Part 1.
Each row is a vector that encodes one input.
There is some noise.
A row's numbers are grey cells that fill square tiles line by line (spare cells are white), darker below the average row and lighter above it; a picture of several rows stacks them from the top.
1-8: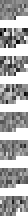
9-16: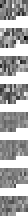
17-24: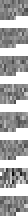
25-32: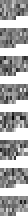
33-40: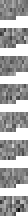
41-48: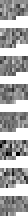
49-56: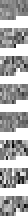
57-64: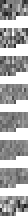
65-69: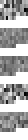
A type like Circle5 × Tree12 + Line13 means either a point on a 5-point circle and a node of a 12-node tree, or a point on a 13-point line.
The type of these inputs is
(Bool × Bool × Bool × Bool + Unit) × Line10.
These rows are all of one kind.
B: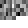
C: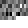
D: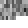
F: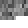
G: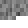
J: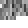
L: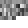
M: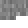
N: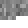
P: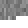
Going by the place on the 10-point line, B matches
C, D, G and P.
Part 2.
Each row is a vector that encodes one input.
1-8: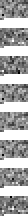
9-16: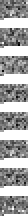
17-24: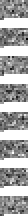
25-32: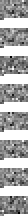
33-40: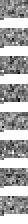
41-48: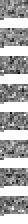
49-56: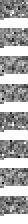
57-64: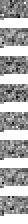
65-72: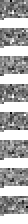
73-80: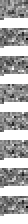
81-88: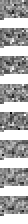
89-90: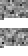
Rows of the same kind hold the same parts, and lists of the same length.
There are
2 kinds of row.
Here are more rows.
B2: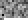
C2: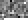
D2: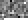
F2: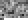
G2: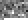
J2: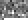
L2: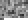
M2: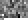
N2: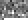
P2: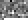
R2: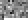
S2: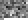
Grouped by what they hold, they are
B2, F2, L2, R2
C2, D2, G2, J2, M2, N2, P2, S2

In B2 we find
a point on a 9-point line.
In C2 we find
a node of a 12-node tree.
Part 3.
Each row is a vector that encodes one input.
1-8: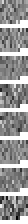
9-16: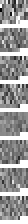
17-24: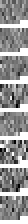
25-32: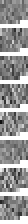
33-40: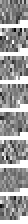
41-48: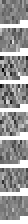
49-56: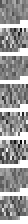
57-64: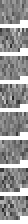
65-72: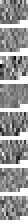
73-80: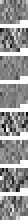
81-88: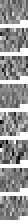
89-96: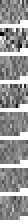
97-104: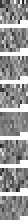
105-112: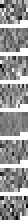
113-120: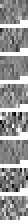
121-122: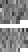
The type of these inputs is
Bool × Tree11.
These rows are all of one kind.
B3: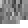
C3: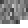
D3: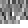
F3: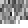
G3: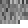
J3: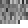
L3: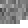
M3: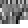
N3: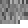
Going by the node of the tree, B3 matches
G3, J3 and N3.
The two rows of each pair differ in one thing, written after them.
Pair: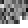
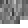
the node of the tree
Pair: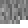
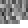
the node of the tree
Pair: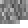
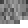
the true/false value
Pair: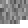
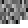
the true/false value
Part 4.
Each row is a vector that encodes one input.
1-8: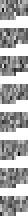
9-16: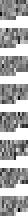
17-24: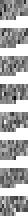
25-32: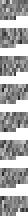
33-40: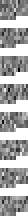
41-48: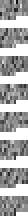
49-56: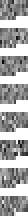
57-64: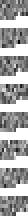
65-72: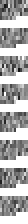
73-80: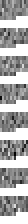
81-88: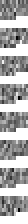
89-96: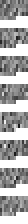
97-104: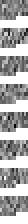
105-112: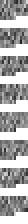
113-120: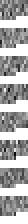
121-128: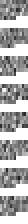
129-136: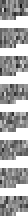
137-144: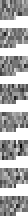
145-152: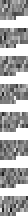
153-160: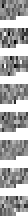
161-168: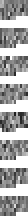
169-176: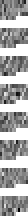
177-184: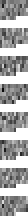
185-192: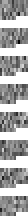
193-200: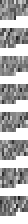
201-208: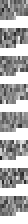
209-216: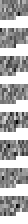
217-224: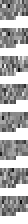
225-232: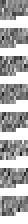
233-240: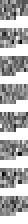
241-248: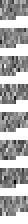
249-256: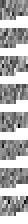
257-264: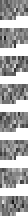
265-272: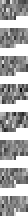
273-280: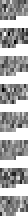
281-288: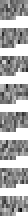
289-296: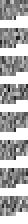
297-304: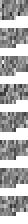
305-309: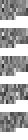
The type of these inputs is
Line5 × Tree8.
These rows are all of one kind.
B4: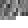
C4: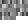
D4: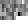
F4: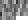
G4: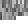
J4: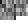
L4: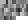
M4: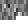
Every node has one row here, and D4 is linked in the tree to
G4.
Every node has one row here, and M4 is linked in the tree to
B4 and L4.
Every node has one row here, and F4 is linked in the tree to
B4 and J4.
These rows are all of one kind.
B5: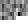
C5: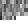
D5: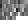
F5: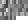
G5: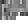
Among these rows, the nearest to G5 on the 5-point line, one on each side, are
C5 and D5.
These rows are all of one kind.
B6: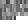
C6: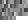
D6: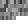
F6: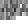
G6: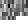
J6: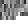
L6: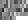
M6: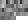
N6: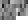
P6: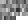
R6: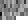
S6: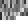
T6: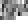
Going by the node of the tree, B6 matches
C6, D6, L6 and M6.
